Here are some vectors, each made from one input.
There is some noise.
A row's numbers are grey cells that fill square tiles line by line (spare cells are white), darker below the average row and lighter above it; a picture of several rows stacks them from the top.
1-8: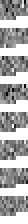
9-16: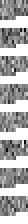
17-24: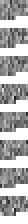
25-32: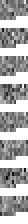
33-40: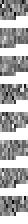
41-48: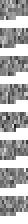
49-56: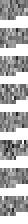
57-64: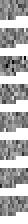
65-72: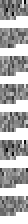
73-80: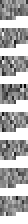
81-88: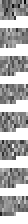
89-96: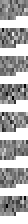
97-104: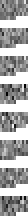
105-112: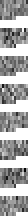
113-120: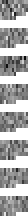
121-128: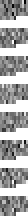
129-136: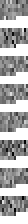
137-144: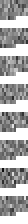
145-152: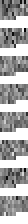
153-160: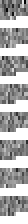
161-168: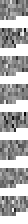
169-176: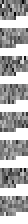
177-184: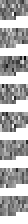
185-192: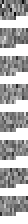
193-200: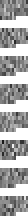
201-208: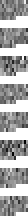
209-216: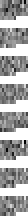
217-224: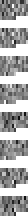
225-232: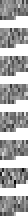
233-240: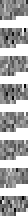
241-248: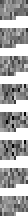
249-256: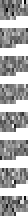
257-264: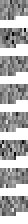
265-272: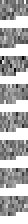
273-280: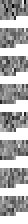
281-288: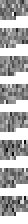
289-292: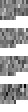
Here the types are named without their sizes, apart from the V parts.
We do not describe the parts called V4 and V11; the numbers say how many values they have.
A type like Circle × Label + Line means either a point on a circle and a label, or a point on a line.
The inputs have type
Bool × Label + (Line + V11) × V4.
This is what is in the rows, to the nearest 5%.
About 35% of them hold a label and a true/false value. The rest hold a value of V4, together with either a point on a line, or a value of V11.
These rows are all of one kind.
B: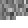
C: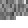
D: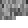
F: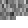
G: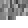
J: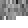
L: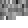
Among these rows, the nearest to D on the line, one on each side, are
C and F.
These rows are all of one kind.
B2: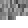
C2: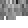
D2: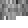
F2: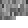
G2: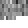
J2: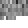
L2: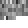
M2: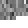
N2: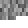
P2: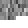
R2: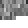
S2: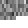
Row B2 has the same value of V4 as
N2 and P2.
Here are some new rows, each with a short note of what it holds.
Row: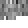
a point on a line and a value of V4
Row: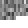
a value of V4 and a value of V11
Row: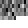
a label and a true/false value
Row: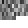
a label and a true/false value
